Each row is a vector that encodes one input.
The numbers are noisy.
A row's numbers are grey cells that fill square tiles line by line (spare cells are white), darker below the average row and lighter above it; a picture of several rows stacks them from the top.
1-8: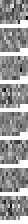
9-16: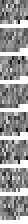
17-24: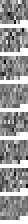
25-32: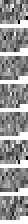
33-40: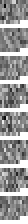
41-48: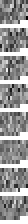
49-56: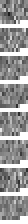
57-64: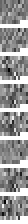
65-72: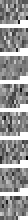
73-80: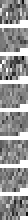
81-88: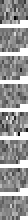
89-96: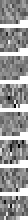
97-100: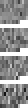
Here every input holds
either a point on a 10-point line, or a node of an 11-node tree.
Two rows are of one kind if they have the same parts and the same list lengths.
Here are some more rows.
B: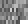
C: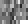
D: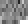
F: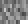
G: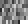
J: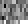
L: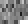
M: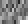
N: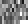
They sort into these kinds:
B, D, F, G, L, M
C, J, N

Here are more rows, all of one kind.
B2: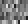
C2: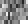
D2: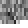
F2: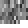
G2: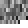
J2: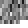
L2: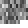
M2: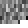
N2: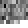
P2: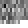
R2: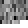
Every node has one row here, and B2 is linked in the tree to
M2 and R2.
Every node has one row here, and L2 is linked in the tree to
C2 and F2.
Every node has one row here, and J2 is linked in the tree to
C2.
